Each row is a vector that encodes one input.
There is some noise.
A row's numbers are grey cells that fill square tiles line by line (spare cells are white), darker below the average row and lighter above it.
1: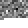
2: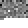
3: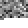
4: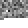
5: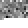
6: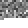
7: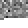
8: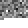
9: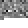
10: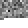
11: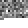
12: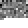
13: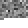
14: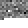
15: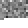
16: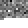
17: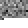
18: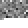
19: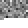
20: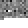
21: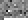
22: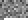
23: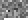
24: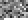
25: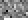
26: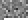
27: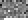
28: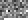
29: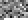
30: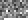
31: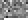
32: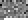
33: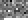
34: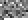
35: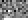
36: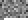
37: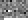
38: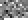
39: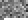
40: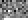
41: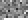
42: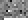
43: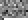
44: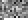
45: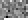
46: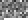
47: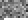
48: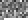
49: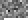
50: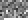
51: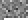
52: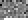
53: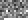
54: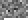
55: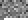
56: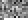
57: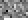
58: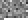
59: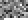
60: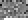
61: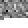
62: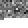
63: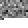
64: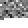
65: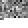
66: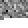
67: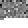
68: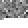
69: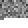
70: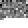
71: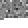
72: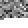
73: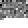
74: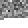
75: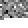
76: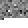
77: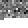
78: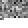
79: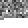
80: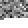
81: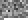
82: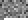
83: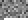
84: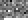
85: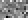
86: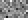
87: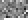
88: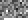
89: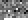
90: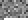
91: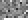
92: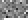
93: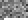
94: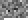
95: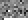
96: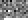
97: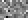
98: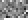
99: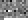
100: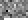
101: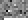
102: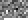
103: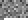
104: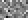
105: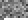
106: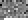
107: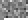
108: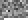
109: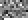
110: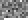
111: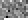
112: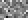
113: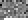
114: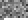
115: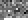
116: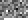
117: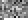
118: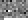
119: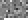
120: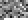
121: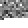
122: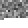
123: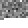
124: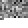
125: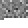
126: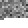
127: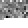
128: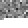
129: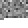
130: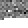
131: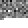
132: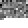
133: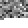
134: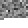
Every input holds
either a point on a 4-point line and a point on a 6-point line, or a list of up to two points on a 5-point line.
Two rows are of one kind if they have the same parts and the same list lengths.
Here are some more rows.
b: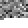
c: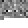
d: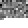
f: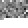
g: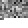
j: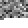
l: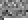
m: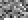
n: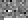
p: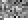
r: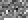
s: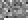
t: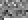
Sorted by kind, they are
b, d, j, m
c, l, n, t
f, r, s
g, p

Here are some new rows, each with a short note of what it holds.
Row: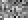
the empty list
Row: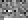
a list of two items
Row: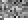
the empty list
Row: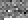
a list of two items
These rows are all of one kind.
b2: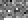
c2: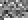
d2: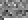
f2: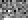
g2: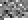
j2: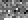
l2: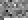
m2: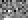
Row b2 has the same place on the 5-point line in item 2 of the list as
g2 and l2.
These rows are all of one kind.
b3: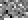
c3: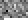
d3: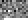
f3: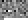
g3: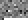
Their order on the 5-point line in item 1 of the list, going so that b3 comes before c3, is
b3, c3, g3, f3, d3.
